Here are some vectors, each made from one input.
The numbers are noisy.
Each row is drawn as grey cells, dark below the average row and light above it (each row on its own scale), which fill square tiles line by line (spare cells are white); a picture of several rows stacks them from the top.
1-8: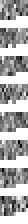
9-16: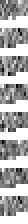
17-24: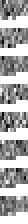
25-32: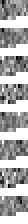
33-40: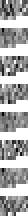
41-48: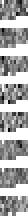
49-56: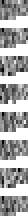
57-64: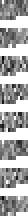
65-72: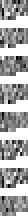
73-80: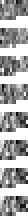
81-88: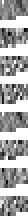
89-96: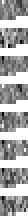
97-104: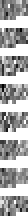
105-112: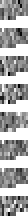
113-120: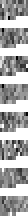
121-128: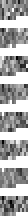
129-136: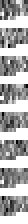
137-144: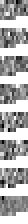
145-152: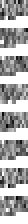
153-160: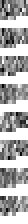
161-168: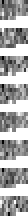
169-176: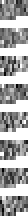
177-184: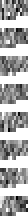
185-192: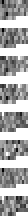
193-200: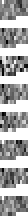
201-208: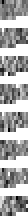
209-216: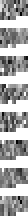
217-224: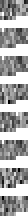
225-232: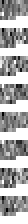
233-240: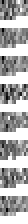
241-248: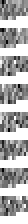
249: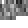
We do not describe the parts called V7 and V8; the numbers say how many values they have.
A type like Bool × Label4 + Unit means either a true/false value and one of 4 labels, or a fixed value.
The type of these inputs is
Bool × (Tree9 + Unit) + Tree10 × V7 × V8.
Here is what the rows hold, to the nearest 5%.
About 50% of them hold a node of a 10-node tree, a value of V7 and a value of V8. The rest hold a true/false value, together with either a fixed value, or a node of a 9-node tree.
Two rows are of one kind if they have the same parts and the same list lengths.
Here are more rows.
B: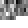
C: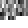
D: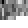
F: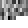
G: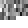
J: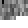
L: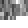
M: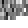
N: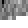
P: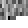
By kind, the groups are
B, C, F, P
D, J, L, M, N
G

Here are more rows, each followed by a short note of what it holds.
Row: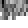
a node of a 10-node tree, a value of V7 and a value of V8
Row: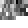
a true/false value
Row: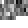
a node of a 9-node tree and a true/false value
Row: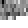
a node of a 10-node tree, a value of V7 and a value of V8
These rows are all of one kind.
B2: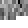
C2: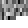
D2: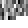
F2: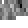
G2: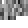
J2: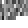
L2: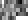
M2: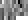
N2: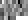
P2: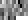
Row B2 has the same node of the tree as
F2, M2, N2 and P2.
